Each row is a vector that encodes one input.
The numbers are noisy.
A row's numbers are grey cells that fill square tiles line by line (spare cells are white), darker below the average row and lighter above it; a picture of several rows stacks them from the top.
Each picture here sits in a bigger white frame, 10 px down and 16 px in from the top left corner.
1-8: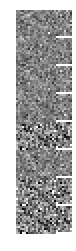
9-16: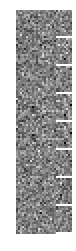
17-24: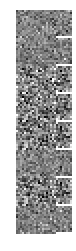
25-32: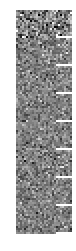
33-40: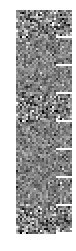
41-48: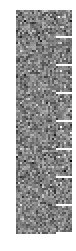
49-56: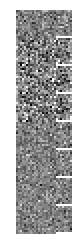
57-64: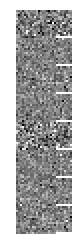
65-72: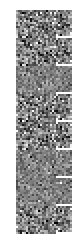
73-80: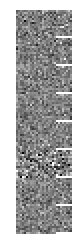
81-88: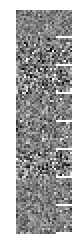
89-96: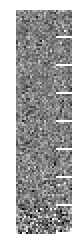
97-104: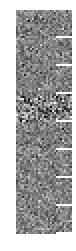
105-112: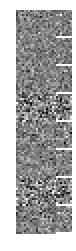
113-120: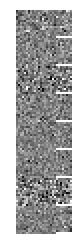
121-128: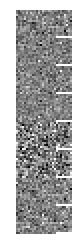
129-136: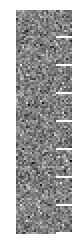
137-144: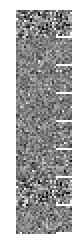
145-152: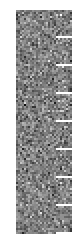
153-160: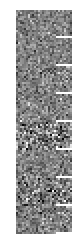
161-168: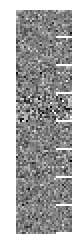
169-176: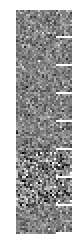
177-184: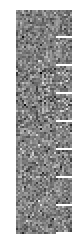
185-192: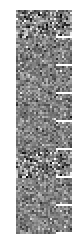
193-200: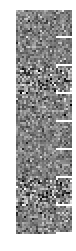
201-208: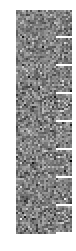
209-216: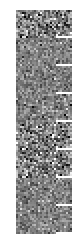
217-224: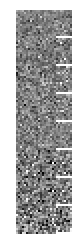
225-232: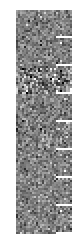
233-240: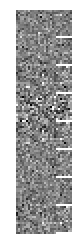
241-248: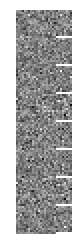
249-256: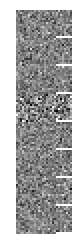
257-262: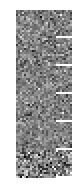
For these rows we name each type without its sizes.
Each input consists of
either a point on a circle, or a list of points on a line.
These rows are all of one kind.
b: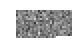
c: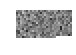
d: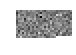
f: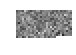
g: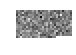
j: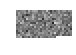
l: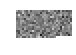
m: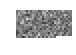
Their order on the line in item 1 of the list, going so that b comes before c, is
g, f, d, b, j, m, c, l.
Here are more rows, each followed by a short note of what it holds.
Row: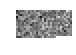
a list of one item
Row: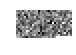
the empty list
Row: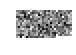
a point on a circle
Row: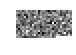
the empty list
